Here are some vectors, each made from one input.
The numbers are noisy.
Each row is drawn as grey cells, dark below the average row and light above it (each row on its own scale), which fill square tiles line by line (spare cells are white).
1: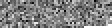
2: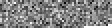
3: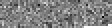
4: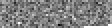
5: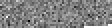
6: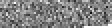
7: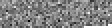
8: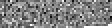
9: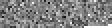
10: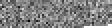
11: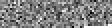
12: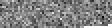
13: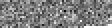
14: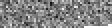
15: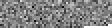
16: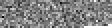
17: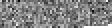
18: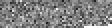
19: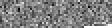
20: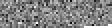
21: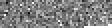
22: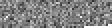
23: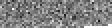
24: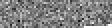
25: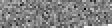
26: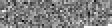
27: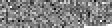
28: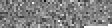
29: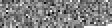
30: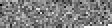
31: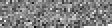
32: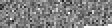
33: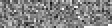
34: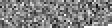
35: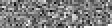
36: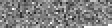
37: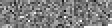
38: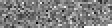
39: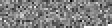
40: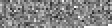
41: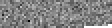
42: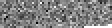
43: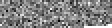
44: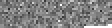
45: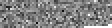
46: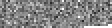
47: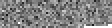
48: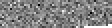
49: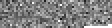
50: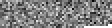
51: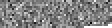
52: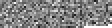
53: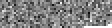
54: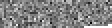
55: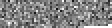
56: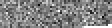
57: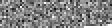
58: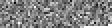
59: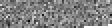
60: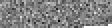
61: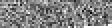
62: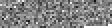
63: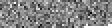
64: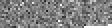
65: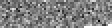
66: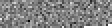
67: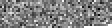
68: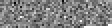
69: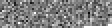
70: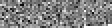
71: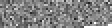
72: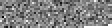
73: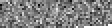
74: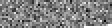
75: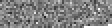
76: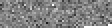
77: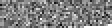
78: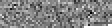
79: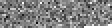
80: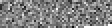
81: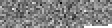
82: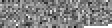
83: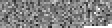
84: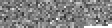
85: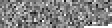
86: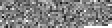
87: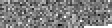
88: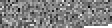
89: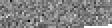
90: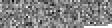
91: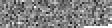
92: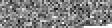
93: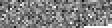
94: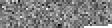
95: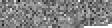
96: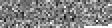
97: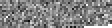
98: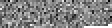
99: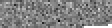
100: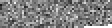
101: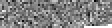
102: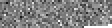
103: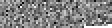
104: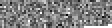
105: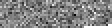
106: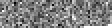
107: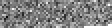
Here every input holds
either a point on an 11-point circle, or one of 4 labels, or a point on a 5-point line.
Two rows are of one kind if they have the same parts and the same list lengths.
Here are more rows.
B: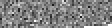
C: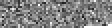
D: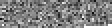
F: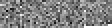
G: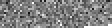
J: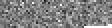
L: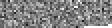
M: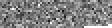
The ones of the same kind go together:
B, L
C, G, J, M
D, F

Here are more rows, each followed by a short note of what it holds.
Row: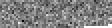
a point on an 11-point circle
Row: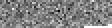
a point on a 5-point line
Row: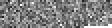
a point on a 5-point line
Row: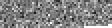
a point on a 5-point line
